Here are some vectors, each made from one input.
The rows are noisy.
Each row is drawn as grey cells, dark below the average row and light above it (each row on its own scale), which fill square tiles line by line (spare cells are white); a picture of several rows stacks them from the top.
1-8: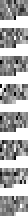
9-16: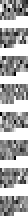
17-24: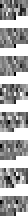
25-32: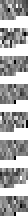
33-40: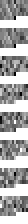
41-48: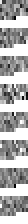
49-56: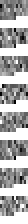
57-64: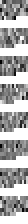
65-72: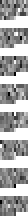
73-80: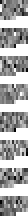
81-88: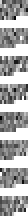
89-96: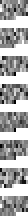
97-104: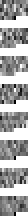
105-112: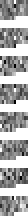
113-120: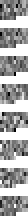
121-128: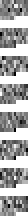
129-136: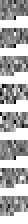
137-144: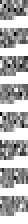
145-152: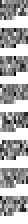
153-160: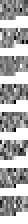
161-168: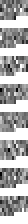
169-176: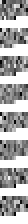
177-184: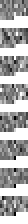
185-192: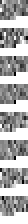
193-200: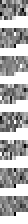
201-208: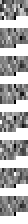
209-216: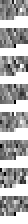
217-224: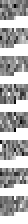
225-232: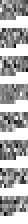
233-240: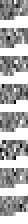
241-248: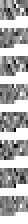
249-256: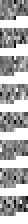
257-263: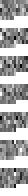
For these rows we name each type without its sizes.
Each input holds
a list of points on a circle.
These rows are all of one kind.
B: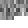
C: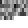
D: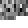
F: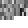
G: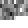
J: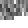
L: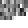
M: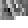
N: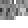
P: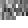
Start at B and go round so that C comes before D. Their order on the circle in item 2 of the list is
B, F, L, N, C, G, P, M, D, J.
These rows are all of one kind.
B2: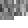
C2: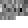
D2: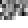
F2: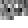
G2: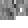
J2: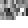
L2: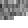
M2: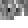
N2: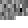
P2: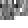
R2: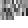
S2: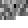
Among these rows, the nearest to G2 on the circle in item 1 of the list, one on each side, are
B2 and M2.
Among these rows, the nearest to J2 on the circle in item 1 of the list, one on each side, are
M2 and R2.
